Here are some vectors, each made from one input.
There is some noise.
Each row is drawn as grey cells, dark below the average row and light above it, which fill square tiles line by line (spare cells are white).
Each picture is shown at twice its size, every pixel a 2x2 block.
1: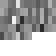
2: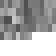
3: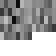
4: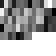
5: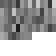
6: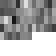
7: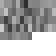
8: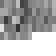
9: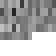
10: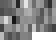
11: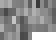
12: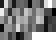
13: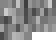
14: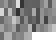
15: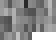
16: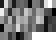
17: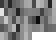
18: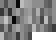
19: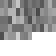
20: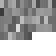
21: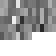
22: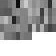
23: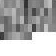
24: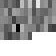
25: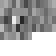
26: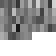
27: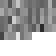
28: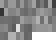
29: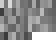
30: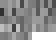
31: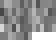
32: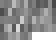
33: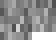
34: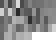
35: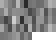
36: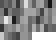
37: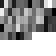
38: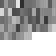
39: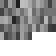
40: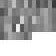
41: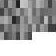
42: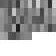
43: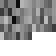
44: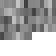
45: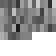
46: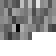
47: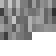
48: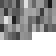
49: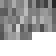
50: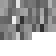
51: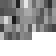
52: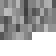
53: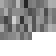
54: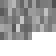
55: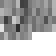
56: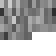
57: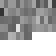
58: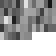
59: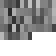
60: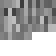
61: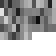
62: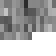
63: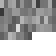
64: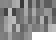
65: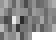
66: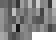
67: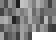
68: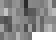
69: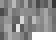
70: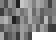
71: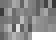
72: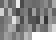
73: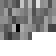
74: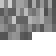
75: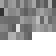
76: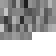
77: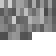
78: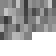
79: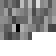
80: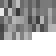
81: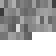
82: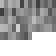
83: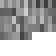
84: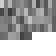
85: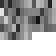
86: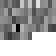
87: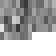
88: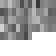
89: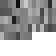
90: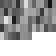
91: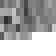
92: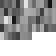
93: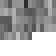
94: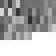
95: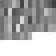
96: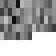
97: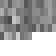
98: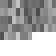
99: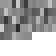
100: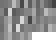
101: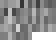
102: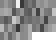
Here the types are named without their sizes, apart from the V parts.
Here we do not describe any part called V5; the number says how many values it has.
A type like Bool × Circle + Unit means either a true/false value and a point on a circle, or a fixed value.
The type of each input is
List(Bool × V5).
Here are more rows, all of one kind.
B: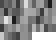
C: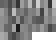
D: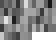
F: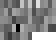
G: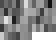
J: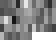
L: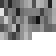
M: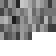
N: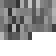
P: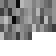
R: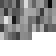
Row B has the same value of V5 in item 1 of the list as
D, G, L and R.
